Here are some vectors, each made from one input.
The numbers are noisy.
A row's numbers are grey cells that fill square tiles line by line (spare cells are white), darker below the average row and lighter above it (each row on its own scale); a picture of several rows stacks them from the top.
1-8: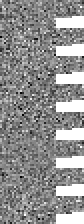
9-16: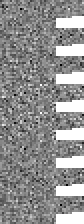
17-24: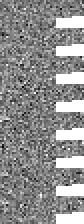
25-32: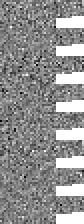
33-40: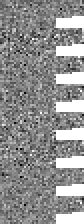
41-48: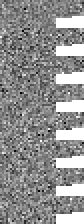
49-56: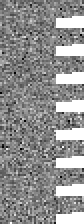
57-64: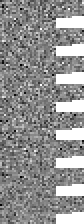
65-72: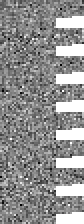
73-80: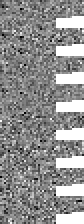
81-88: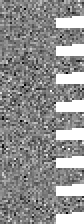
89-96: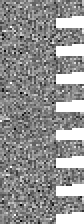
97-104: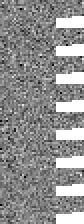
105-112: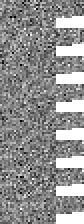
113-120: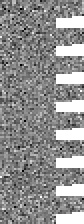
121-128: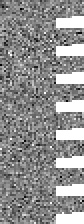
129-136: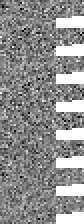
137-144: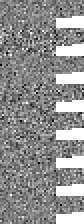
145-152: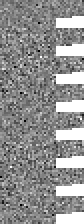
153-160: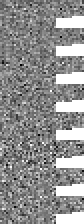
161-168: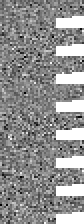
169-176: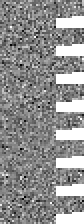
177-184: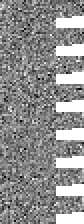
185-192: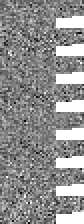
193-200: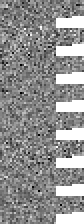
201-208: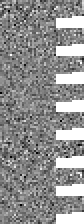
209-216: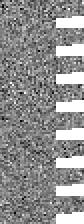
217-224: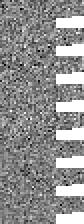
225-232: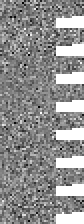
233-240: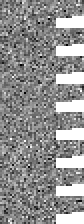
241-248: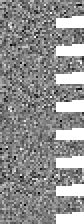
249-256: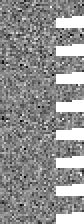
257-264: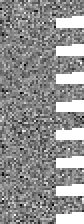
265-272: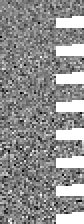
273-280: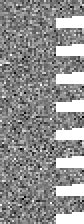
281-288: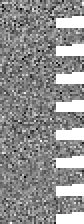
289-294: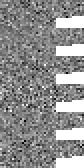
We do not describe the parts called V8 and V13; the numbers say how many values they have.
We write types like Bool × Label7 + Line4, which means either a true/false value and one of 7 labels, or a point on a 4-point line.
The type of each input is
(Bool × Label5 × V13 + Unit) × V8.
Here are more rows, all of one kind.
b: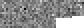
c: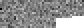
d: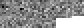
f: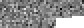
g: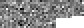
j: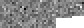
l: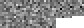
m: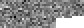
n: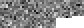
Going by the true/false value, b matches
j and l.
